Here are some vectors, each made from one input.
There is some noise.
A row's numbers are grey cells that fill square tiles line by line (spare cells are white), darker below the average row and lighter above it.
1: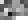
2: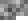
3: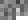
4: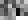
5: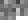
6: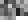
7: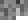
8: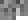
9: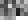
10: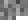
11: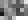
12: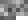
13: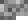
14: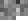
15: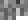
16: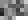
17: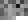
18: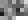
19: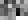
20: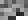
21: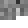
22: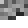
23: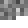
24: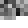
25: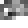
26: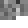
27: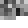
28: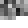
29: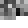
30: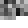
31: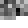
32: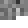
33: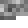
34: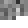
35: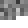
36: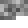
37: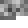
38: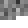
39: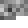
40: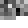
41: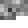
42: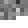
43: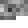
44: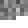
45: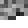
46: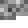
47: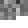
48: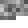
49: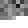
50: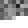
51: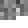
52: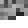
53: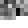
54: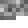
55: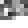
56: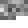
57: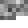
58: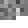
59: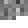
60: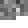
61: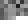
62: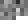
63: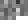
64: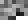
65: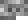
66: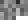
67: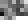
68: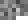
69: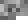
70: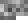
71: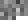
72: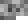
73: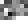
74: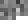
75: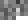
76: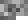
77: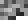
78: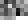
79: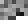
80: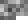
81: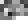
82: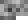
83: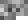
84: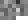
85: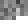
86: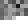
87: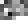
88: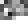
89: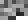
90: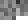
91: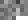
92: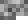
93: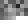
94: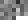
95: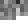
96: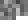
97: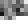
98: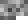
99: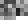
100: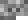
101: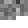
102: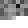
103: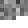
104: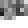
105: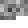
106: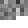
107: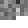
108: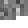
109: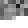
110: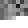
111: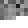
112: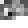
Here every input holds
one of 7 labels.
